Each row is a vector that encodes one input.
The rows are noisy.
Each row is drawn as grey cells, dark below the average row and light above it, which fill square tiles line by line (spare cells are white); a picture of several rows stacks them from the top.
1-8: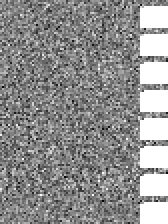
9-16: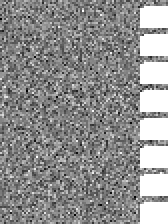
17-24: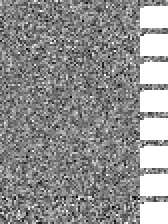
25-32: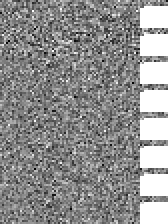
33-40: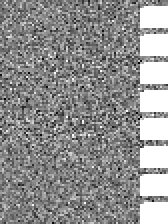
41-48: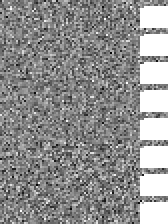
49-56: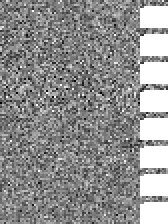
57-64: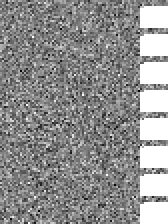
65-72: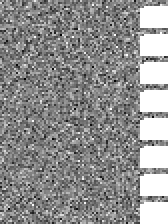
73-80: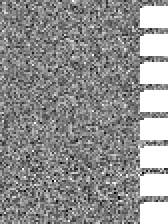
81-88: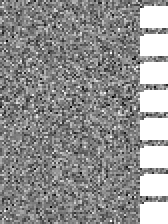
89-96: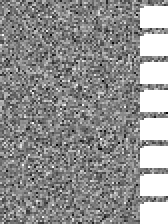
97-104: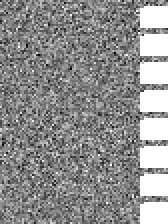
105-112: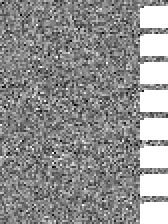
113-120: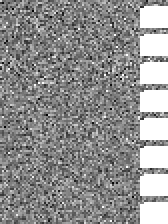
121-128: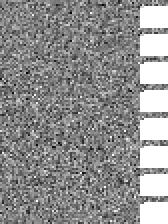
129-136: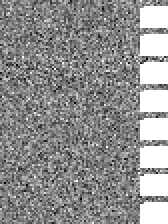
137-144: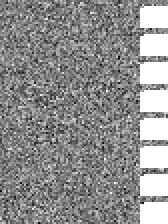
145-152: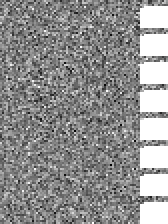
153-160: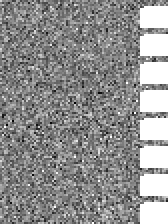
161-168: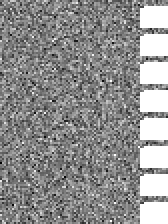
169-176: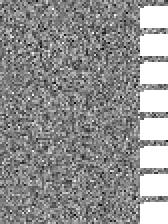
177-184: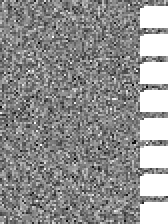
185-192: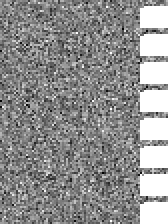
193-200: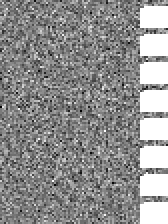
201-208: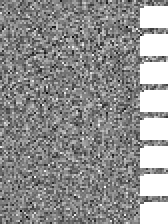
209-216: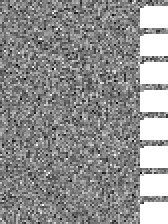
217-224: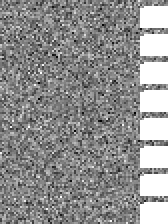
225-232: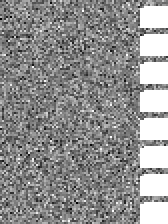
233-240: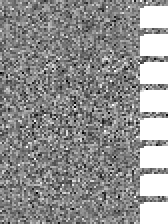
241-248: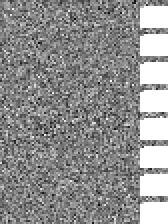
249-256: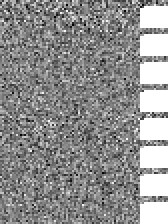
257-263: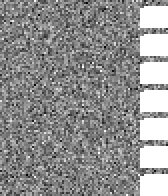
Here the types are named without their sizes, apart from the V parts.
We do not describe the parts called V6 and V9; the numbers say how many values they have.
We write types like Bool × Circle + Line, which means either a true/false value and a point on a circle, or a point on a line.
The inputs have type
(Bool × Circle + V6) × Line + V9.
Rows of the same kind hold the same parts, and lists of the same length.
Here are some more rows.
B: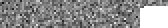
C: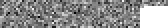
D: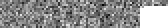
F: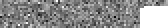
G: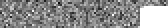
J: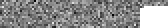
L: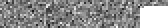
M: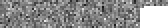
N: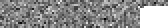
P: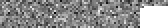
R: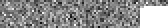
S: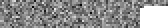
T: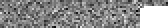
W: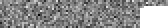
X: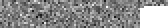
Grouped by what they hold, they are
B, N
C, J, P, S, T
D, F, G, L, M, R, W, X

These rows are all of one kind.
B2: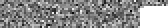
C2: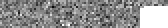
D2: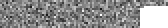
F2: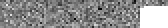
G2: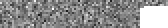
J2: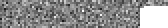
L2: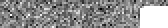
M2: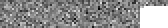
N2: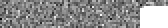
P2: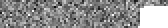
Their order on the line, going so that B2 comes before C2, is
D2, B2, J2, N2, G2, M2, F2, L2, C2, P2.
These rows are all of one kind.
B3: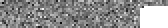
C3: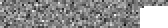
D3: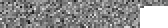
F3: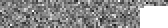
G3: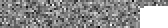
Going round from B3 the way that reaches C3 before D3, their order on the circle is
B3, C3, G3, F3, D3.
